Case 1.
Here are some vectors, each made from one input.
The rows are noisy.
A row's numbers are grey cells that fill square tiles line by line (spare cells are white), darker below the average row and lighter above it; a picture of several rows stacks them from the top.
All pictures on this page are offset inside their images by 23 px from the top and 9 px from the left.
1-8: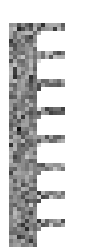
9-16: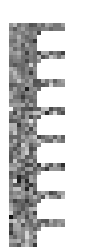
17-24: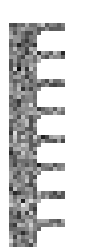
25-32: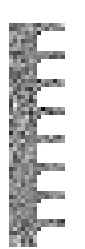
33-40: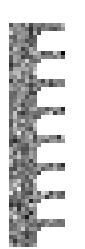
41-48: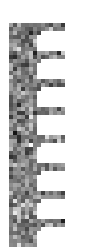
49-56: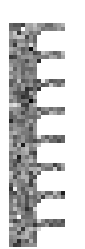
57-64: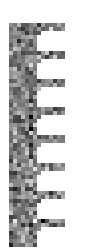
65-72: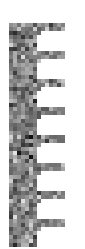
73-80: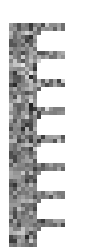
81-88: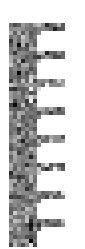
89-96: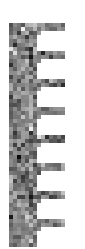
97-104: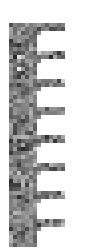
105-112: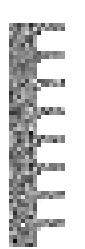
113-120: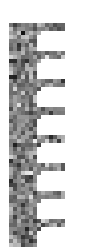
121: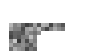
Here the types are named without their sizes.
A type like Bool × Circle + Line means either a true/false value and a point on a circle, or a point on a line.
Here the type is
Tree.
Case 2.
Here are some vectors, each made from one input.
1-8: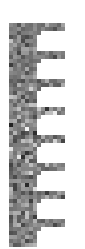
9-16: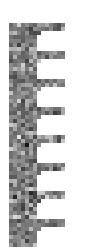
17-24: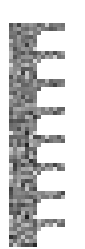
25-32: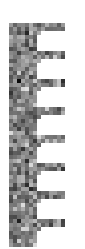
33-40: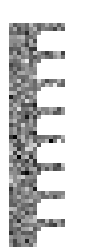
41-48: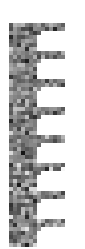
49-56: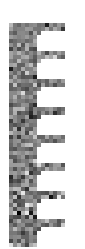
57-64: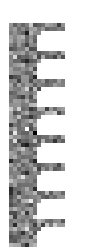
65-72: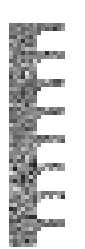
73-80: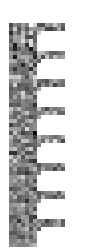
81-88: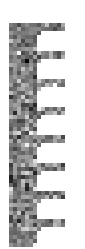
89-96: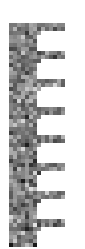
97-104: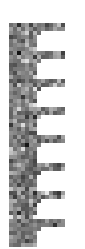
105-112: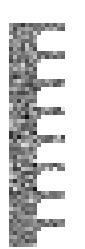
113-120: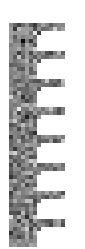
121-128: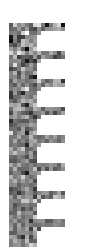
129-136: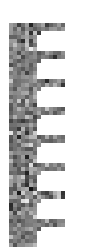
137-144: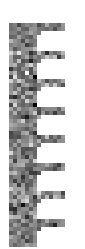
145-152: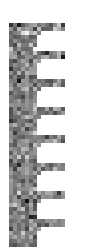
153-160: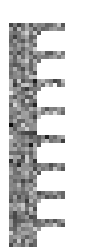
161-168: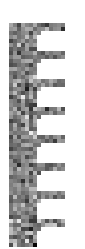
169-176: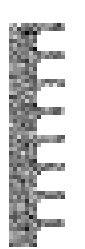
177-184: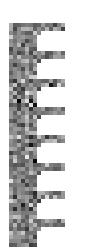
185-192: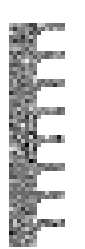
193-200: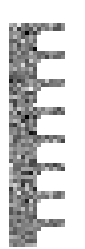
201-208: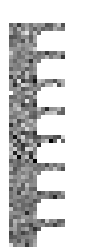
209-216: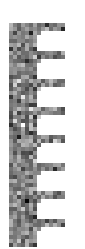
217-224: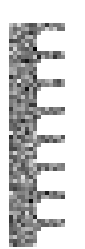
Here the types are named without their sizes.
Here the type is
Bool × Bool × Bool + Unit.
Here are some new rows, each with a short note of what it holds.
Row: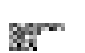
a fixed value
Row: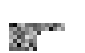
a fixed value
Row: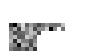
a fixed value
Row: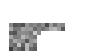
three true/false values
